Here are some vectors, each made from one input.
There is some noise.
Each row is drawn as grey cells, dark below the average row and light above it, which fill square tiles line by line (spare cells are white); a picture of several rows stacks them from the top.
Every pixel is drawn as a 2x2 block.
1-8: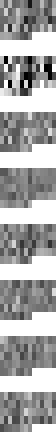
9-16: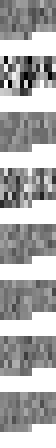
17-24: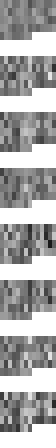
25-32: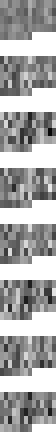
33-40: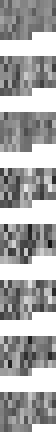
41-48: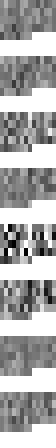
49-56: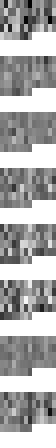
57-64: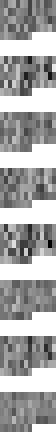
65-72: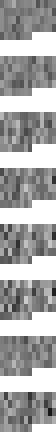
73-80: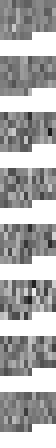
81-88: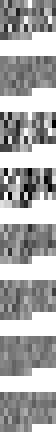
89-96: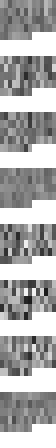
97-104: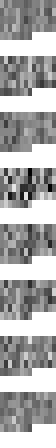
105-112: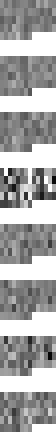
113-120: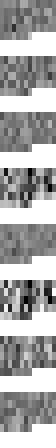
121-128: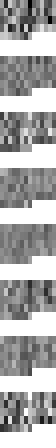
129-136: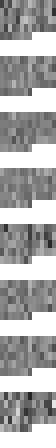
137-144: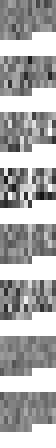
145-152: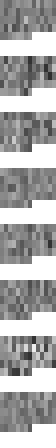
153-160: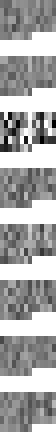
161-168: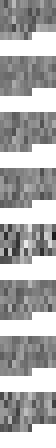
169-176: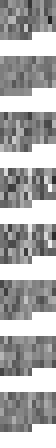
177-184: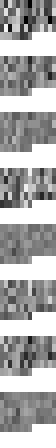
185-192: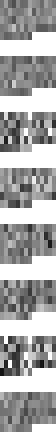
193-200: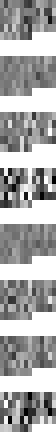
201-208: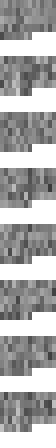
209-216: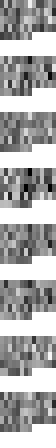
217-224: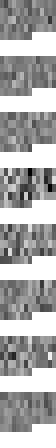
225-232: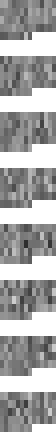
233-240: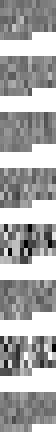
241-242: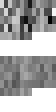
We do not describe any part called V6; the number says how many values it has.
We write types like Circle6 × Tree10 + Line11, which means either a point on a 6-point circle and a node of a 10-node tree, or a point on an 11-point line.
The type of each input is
List2(Bool × V6).
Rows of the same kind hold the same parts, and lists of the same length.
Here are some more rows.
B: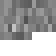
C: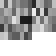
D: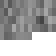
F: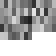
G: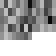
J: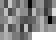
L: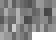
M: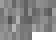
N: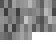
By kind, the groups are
B, D, L, M
C, F
G, J, N

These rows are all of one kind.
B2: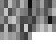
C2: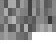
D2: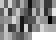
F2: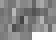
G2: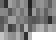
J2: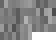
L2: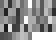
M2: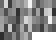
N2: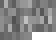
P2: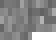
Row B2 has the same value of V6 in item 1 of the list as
F2, M2, N2 and P2.
